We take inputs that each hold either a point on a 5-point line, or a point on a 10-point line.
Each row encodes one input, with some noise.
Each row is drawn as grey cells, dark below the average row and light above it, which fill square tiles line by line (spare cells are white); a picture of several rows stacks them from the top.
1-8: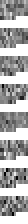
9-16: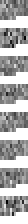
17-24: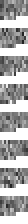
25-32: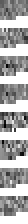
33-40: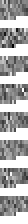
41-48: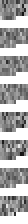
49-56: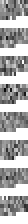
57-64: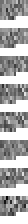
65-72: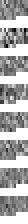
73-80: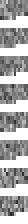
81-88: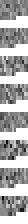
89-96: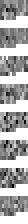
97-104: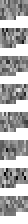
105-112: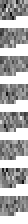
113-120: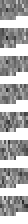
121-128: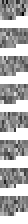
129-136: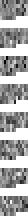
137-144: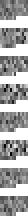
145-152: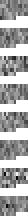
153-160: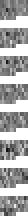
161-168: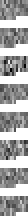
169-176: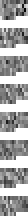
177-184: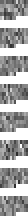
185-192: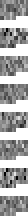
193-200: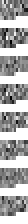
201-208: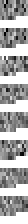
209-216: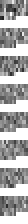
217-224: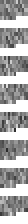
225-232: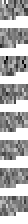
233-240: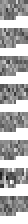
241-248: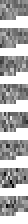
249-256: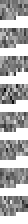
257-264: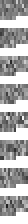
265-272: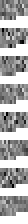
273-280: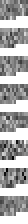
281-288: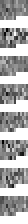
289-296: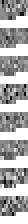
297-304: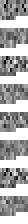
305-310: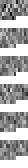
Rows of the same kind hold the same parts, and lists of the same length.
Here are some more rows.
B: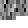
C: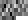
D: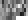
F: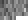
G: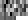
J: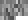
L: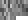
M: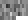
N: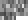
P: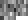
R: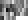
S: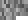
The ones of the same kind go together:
B, C, D, G
F, J, L, M, N, P, R, S

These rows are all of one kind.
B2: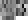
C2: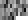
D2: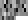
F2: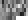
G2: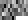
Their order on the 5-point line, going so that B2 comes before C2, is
F2, B2, D2, C2, G2.
